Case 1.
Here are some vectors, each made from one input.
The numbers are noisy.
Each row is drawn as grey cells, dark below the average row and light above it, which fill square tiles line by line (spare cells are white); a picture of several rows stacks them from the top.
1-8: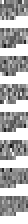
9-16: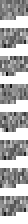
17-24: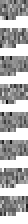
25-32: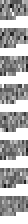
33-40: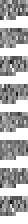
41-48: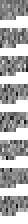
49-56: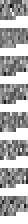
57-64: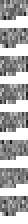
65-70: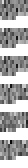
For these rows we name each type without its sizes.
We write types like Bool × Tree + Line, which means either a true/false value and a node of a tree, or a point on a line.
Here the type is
Bool × Label.
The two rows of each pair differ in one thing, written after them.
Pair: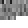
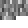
the label
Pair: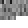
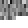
the true/false value
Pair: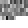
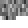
the true/false value
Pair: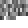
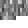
the true/false value
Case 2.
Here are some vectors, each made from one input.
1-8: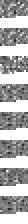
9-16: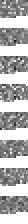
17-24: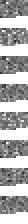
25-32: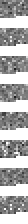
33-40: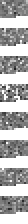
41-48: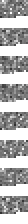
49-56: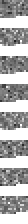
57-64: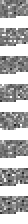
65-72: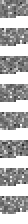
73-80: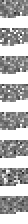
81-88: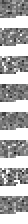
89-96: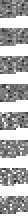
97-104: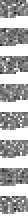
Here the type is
Line7 + Line8.
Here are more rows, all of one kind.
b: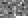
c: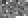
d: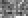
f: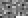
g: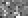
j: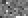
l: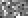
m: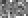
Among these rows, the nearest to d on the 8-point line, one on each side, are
b and f.
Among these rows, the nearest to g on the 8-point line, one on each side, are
c and m.
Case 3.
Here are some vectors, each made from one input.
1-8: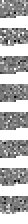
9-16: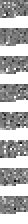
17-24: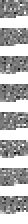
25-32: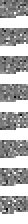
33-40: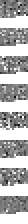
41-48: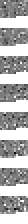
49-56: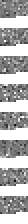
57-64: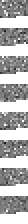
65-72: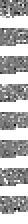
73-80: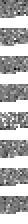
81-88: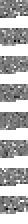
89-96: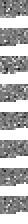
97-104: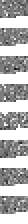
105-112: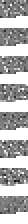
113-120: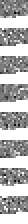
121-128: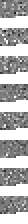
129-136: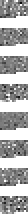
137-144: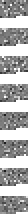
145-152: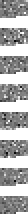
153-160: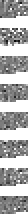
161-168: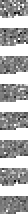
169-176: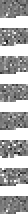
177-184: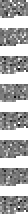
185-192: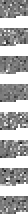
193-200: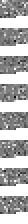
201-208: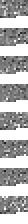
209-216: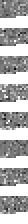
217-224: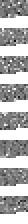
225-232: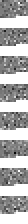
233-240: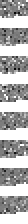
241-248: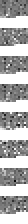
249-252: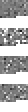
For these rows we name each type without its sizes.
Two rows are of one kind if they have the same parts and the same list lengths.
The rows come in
2 kinds.
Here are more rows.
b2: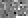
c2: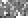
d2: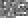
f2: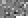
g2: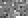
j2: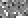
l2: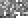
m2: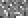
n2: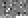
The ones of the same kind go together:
b2, c2, d2, f2, g2, l2
j2, m2, n2

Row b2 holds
a node of a tree and three true/false values.
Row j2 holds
a node of a tree.
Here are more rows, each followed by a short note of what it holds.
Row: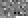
a node of a tree and three true/false values
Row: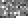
a node of a tree
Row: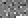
a node of a tree
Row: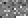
a node of a tree
